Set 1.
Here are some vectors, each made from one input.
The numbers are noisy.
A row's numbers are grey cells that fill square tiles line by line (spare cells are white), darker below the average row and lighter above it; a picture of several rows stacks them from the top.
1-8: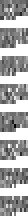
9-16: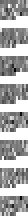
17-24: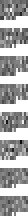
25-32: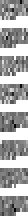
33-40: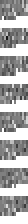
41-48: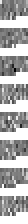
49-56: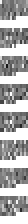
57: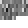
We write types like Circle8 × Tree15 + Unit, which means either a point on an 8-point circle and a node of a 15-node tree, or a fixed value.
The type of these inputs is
Label12.
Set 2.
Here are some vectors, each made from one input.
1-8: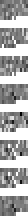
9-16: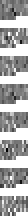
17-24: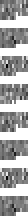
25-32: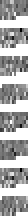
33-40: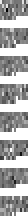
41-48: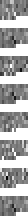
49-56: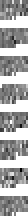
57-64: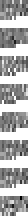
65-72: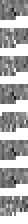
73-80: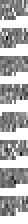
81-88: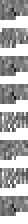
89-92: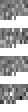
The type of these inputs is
Label12.
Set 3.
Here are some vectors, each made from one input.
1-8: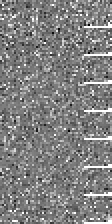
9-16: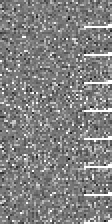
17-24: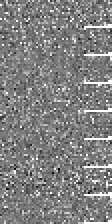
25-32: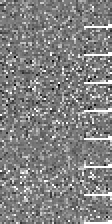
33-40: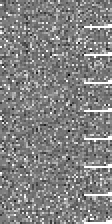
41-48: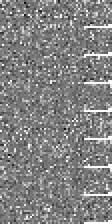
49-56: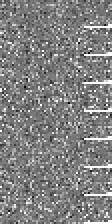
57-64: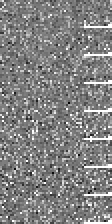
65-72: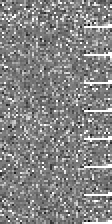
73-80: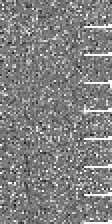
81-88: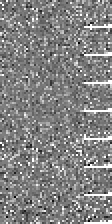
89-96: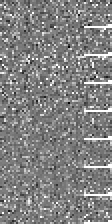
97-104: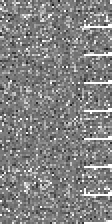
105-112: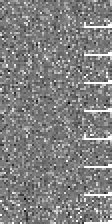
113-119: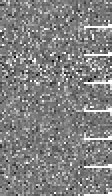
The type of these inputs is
Circle11 + Unit.
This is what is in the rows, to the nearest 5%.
About 95% of them hold a point on an 11-point circle. The rest hold a fixed value.
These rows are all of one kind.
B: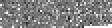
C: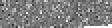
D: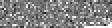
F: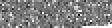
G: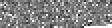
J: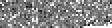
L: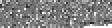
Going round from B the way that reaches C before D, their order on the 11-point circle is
B, G, F, J, L, C, D.
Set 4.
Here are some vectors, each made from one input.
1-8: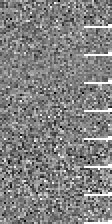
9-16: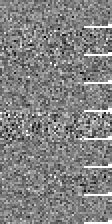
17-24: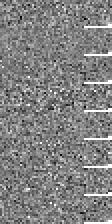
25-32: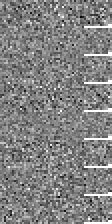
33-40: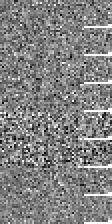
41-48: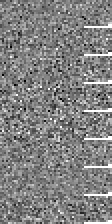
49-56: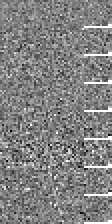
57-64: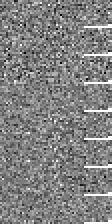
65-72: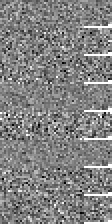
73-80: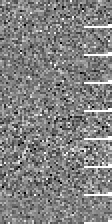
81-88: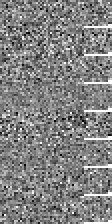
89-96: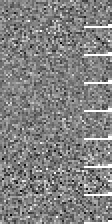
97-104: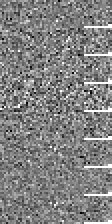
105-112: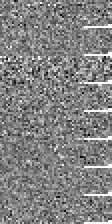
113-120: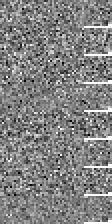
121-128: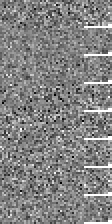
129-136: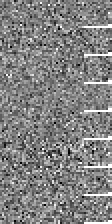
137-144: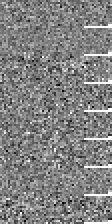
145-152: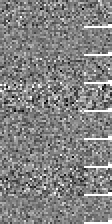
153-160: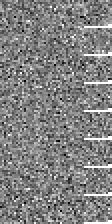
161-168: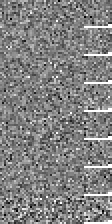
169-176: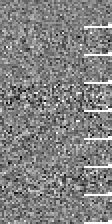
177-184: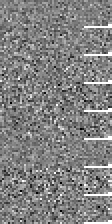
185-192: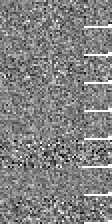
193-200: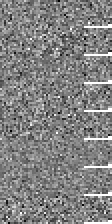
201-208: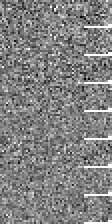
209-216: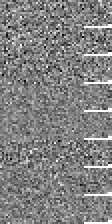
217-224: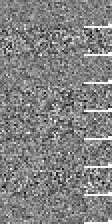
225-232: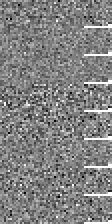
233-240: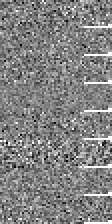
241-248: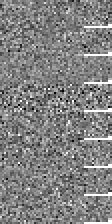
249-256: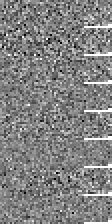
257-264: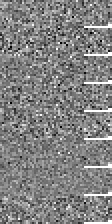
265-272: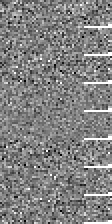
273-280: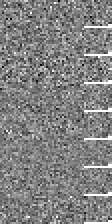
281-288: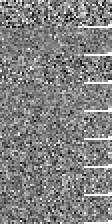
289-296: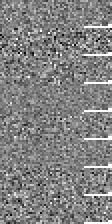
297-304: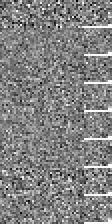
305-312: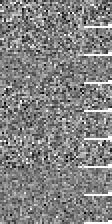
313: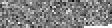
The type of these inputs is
Circle11 + Unit.
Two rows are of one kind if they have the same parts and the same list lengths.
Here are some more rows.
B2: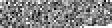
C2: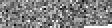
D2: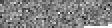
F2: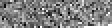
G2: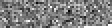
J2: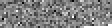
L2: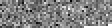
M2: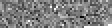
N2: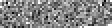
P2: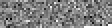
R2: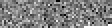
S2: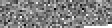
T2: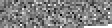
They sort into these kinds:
B2, N2
C2, D2, F2, G2, J2, L2, M2, P2, R2, S2, T2

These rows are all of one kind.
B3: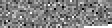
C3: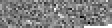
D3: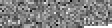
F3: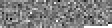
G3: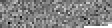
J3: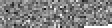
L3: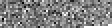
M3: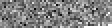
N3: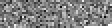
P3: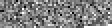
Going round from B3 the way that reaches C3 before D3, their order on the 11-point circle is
B3, F3, J3, C3, G3, N3, D3, L3, M3, P3.
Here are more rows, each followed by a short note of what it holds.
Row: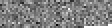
a point on an 11-point circle
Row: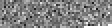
a point on an 11-point circle
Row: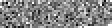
a fixed value
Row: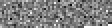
a point on an 11-point circle
